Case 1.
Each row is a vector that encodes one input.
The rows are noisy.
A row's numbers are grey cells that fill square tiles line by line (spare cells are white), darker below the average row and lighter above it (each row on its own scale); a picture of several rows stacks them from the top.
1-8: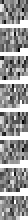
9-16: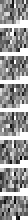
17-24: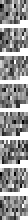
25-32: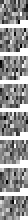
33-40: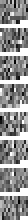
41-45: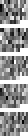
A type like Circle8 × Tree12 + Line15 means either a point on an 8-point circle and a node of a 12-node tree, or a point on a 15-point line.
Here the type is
Line8.
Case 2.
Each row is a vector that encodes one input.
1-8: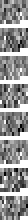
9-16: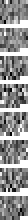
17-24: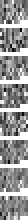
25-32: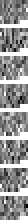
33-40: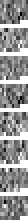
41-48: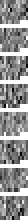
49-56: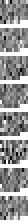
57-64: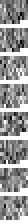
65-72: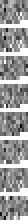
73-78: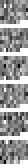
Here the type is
Bool × Bool × Bool + Unit.
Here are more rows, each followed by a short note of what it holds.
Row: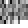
a fixed value
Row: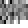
a fixed value
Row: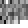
a fixed value
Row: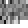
a fixed value
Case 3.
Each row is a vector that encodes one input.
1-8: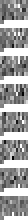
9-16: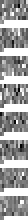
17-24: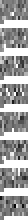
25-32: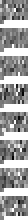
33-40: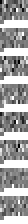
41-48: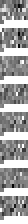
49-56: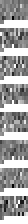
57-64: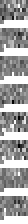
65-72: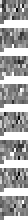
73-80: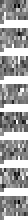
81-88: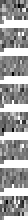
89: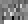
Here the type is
Bool × Bool × Bool × Bool.
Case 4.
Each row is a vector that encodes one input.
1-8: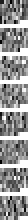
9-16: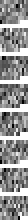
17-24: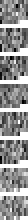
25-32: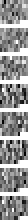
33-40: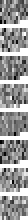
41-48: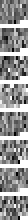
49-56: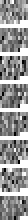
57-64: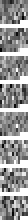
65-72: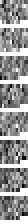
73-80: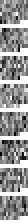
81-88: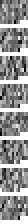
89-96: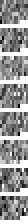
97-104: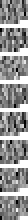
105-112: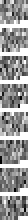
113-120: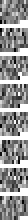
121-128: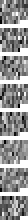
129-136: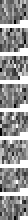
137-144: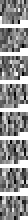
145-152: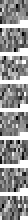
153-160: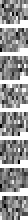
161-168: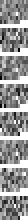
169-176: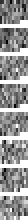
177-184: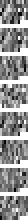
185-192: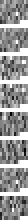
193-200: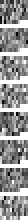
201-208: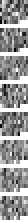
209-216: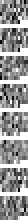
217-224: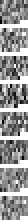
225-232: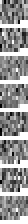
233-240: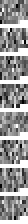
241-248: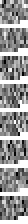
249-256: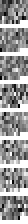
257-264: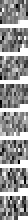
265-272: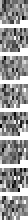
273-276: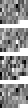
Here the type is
Tree15.
